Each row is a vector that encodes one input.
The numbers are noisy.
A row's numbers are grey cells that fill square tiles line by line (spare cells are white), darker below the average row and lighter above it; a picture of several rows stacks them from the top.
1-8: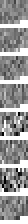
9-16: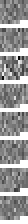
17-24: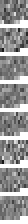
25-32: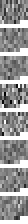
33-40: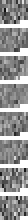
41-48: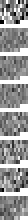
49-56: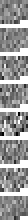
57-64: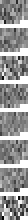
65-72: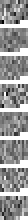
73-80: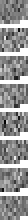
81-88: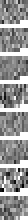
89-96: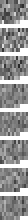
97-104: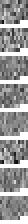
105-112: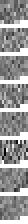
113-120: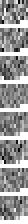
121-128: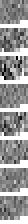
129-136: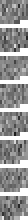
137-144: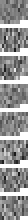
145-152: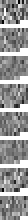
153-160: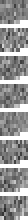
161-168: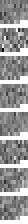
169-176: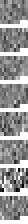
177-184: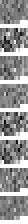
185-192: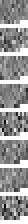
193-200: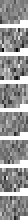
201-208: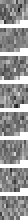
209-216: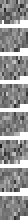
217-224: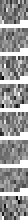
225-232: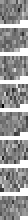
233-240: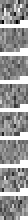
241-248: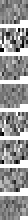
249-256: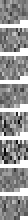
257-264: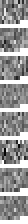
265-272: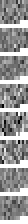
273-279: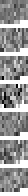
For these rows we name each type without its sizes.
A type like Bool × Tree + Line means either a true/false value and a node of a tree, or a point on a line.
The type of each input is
Line + List(Circle).
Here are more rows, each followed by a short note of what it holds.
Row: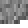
a point on a line
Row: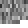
the empty list
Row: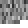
the empty list
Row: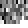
the empty list
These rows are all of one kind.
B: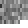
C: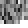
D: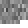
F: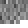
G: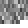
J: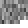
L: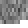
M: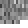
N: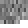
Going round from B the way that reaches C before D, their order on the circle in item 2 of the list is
B, M, C, F, J, G, D, L, N.
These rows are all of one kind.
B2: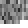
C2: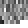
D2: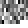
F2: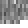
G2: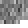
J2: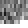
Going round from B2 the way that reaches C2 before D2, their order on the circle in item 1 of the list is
B2, G2, F2, C2, J2, D2.
